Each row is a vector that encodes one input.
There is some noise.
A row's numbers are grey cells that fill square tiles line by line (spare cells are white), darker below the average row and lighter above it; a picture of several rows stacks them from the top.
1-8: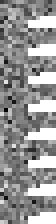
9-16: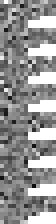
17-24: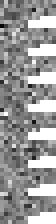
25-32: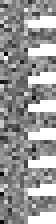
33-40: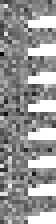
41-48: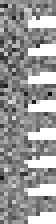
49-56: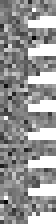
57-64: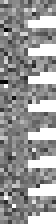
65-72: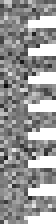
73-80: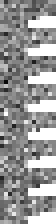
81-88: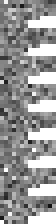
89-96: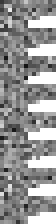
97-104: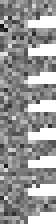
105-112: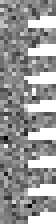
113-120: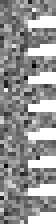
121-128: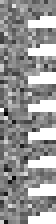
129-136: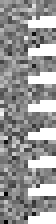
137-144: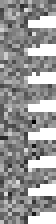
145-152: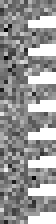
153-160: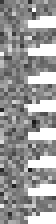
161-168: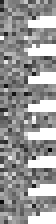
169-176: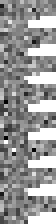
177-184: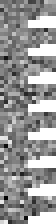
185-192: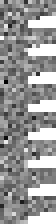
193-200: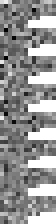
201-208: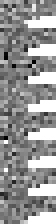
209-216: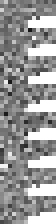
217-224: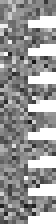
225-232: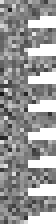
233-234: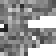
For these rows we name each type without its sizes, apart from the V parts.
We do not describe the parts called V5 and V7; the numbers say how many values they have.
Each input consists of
a node of a tree, a true/false value, a value of V5 and a value of V7.
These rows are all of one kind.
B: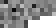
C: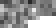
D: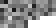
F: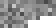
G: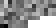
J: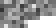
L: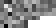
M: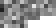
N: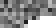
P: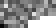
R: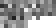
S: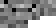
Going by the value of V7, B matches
D and S.
